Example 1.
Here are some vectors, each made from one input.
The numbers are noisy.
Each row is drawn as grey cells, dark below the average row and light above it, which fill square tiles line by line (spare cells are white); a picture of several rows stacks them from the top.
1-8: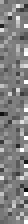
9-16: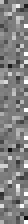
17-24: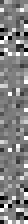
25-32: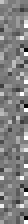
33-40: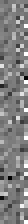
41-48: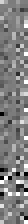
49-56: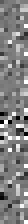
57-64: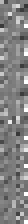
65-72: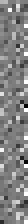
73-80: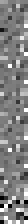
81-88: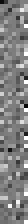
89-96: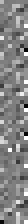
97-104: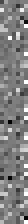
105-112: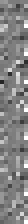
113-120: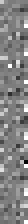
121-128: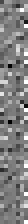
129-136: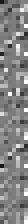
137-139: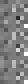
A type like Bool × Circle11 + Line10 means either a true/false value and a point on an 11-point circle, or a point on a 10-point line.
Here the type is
Tree15 + Unit.
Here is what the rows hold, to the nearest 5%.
About 5% of them hold a fixed value. The rest hold a node of a 15-node tree.
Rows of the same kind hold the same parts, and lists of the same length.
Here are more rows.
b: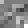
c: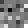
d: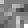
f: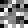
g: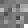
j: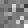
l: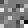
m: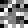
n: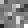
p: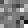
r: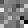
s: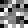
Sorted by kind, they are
b, c, d, g, j, l, n, p, r
f, m, s

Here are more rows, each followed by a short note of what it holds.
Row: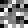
a fixed value
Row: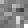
a node of a 15-node tree
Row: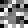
a fixed value
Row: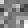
a node of a 15-node tree
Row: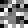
a fixed value
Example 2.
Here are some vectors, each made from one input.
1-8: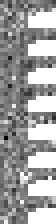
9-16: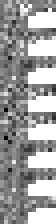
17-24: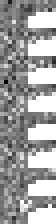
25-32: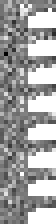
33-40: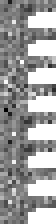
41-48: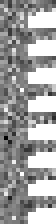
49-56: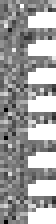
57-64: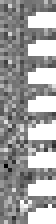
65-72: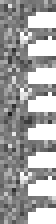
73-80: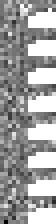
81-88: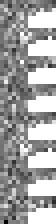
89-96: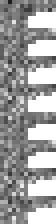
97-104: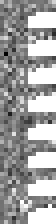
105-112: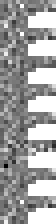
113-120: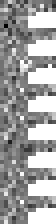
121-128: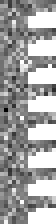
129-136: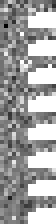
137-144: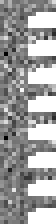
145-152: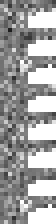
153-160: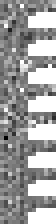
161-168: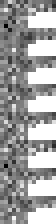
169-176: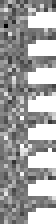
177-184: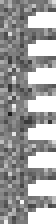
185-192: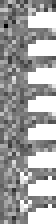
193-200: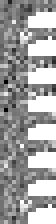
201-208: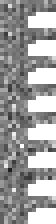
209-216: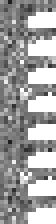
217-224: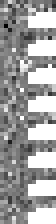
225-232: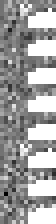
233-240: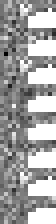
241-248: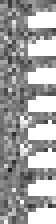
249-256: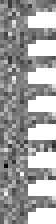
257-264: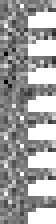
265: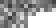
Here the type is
Line8.
